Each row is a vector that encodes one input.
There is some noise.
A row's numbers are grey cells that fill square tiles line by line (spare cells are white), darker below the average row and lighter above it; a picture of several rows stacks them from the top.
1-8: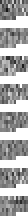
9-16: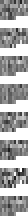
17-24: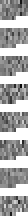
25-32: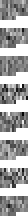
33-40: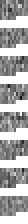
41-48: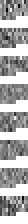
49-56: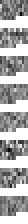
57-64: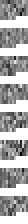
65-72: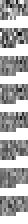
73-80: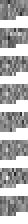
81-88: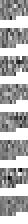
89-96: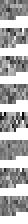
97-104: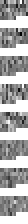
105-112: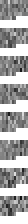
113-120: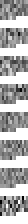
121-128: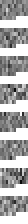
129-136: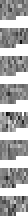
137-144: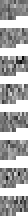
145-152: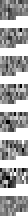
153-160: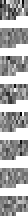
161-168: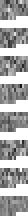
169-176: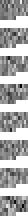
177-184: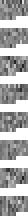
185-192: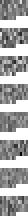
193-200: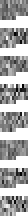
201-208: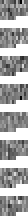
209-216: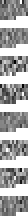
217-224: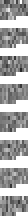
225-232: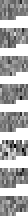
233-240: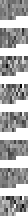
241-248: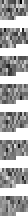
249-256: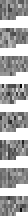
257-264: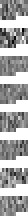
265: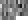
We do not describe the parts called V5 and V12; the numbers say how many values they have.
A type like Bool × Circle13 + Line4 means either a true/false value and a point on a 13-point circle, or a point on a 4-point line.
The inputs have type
Bool × (Line6 + V5) + V12.
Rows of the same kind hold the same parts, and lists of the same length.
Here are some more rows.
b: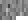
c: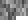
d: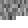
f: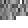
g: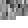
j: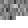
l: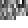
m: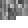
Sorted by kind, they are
b
c, d, j, m
f, g, l

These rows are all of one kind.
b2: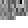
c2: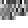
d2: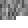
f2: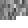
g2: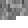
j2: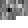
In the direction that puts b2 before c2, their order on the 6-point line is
j2, g2, b2, c2, d2, f2.
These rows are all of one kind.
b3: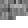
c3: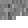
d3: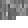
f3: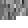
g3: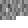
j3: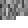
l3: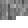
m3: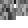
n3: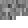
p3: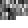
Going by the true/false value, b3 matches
f3, g3, l3 and m3.
